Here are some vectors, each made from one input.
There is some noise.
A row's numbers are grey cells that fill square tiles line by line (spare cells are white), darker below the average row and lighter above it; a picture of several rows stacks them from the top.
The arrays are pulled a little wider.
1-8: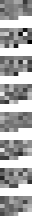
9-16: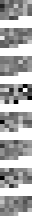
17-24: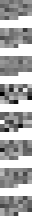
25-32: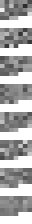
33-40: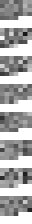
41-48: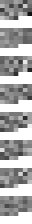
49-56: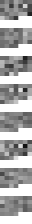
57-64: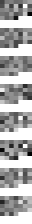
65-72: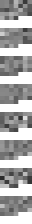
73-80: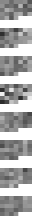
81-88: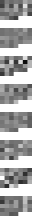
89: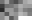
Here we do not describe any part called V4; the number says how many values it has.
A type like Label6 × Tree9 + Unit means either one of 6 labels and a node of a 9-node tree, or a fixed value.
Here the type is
Bool × V4 + List2(Line5).
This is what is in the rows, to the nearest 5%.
About 25% of them hold a true/false value and a value of V4. The rest are lists of up to two points on a 5-point line: about 5% of all rows are empty, 25% hold one and 40% two.
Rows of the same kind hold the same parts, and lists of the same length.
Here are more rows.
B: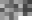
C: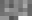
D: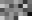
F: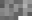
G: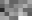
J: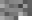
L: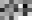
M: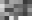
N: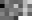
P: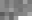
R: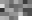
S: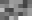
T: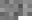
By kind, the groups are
B, C, F
D, J, M, P, R, T
G, L, N
S

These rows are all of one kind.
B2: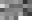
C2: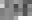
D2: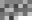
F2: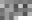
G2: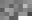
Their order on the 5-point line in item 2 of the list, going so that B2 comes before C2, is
F2, B2, D2, G2, C2.
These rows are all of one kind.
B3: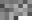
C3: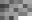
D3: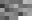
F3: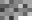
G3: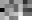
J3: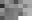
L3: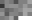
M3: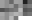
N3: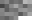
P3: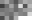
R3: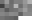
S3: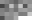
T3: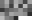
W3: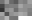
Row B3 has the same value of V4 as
C3, G3, M3 and S3.
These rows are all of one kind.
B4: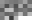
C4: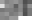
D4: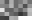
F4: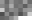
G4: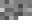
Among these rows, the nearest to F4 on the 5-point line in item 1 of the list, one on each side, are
B4 and G4.
